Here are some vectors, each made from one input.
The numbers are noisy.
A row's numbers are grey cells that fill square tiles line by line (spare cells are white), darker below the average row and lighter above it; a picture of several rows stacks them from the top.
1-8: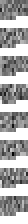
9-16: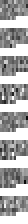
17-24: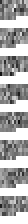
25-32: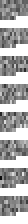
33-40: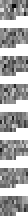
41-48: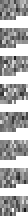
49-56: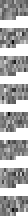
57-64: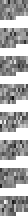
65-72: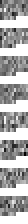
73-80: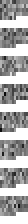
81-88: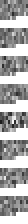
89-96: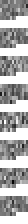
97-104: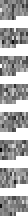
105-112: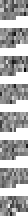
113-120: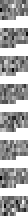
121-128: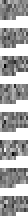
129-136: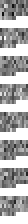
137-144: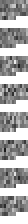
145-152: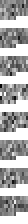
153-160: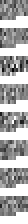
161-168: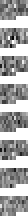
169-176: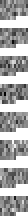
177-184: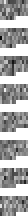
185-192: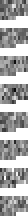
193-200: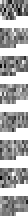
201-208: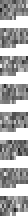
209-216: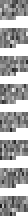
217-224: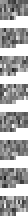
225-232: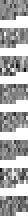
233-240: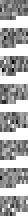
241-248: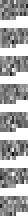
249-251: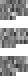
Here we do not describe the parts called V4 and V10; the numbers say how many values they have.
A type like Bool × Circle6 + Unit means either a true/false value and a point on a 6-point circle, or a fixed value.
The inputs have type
(Bool × V4 + V10) × (Circle9 + Unit).
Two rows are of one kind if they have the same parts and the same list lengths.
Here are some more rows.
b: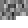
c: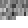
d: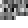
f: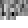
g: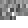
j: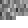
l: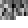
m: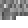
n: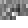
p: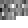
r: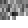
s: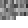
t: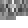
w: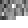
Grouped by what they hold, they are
b, c, f, l
d, m, r, s
g, j, n, t
p, w

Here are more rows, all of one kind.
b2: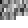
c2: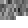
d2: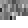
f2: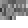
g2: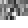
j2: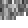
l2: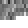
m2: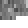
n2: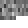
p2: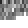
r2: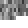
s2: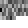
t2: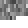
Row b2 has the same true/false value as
d2, f2, m2 and t2.
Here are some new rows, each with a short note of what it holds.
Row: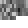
a point on a 9-point circle, a true/false value and a value of V4
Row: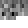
a point on a 9-point circle and a value of V10
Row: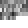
a point on a 9-point circle and a value of V10
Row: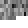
a point on a 9-point circle and a value of V10
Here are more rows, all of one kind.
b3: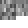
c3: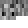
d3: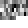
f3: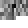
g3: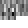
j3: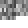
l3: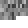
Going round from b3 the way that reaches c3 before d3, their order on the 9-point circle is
b3, c3, j3, f3, d3, l3, g3.
